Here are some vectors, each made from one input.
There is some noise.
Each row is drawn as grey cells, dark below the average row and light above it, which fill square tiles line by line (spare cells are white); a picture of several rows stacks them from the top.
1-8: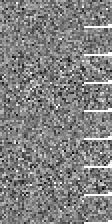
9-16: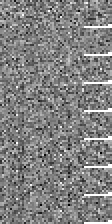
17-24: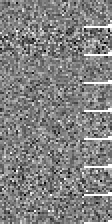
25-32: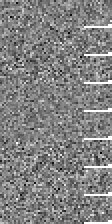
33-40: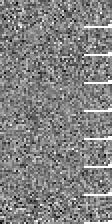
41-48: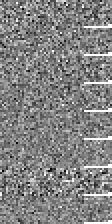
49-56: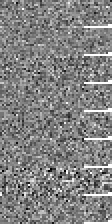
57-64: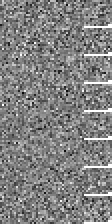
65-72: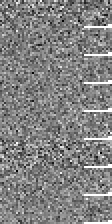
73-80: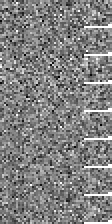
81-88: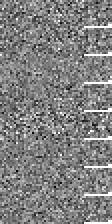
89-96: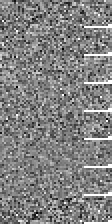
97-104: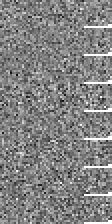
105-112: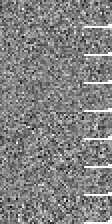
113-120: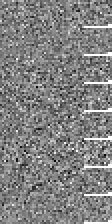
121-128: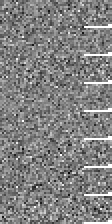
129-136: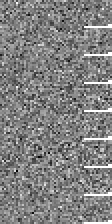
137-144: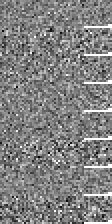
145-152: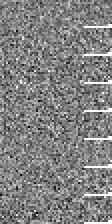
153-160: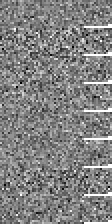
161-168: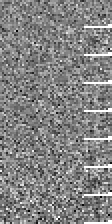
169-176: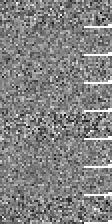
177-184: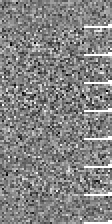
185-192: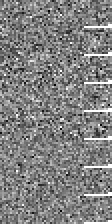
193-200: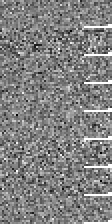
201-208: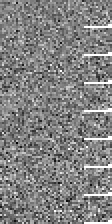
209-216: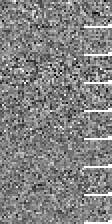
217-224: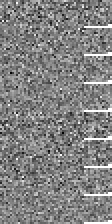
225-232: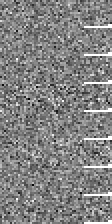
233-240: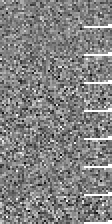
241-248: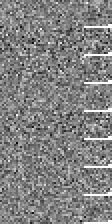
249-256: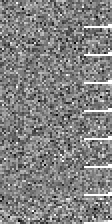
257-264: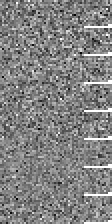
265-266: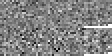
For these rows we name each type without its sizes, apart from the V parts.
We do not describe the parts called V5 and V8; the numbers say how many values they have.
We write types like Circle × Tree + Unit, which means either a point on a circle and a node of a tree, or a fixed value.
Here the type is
Line × (Tree + V5) × V8 + List(Circle).
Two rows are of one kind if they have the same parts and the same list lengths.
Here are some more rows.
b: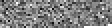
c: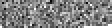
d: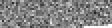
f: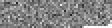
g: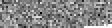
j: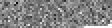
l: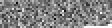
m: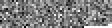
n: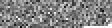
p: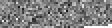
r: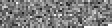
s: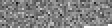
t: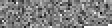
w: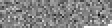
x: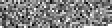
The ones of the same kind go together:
b
c, x
d, n, s
f, g, j, l, w
m, p, r, t

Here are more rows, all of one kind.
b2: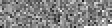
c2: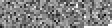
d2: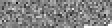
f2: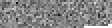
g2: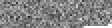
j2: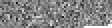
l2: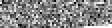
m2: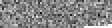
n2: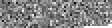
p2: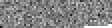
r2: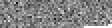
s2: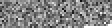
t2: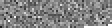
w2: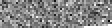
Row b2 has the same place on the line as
c2, l2, p2 and w2.
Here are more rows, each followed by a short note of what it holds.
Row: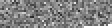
a point on a line, a node of a tree and a value of V8
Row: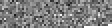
a list of one item
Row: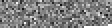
a list of two items
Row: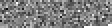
a list of two items
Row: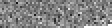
a point on a line, a value of V5 and a value of V8
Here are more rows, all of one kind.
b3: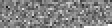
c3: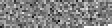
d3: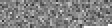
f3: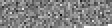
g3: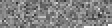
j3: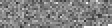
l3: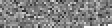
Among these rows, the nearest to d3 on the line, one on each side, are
c3 and j3.
